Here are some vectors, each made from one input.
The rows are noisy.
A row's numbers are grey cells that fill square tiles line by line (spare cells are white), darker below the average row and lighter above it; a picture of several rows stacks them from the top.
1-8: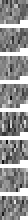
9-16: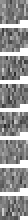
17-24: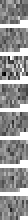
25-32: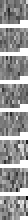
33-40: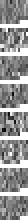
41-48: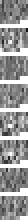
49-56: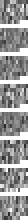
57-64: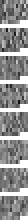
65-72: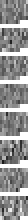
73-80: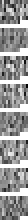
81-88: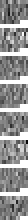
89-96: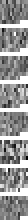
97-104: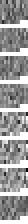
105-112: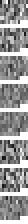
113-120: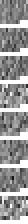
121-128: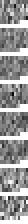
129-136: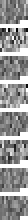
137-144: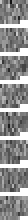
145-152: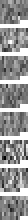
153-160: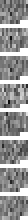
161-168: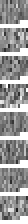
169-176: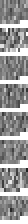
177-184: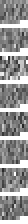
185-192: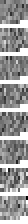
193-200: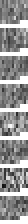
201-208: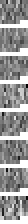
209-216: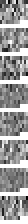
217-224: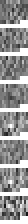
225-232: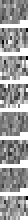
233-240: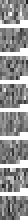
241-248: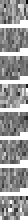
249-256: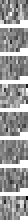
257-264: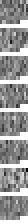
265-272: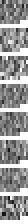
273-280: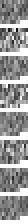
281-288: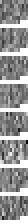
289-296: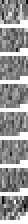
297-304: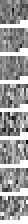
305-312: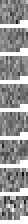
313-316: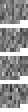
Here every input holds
either a node of a 7-node tree, or a list of up to two points on a 5-point line.
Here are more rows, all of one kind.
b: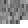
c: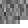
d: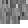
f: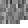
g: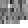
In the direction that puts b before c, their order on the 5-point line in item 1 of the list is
b, f, d, c, g.
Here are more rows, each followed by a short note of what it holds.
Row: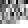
the empty list
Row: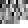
the empty list
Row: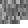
a list of one item
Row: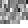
a node of a 7-node tree
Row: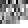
the empty list
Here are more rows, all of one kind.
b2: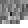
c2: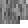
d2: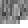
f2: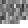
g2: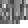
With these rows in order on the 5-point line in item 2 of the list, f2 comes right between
b2 and d2.
